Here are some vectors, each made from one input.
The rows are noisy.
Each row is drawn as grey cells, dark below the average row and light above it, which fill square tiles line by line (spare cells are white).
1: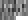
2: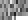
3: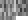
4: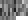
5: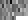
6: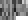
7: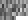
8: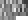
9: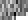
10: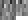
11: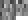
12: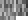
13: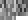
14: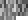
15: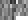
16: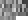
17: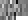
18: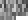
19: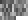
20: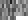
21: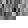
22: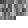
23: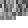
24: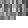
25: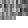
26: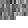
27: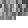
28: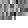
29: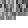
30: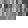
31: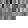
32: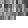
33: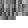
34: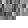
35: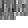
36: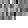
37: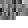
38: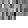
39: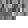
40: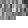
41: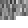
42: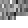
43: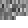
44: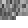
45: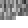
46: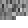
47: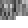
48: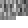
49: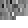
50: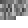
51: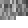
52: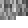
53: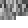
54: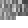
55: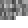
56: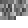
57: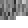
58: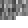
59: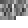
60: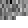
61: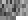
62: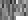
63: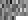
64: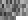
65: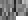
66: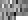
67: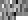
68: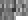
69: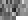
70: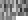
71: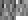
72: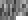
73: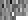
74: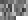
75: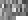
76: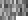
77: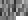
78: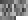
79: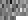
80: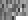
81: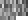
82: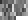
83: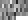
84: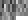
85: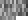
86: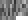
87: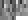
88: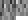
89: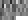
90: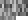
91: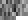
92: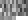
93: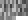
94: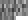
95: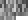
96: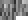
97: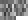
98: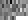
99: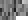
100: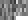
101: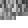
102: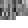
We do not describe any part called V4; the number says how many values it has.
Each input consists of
either a true/false value and a value of V4, or a list of up to two points on a 5-point line.
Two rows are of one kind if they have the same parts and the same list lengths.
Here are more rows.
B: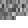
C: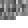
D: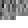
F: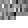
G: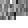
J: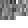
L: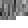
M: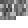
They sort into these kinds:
B
C, D, J, L
F, G
M

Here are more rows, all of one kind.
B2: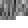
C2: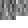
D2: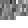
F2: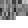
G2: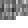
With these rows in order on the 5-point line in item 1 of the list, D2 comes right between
C2 and G2.
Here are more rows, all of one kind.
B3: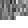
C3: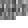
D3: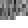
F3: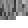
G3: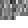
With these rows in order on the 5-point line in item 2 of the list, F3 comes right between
B3 and C3.
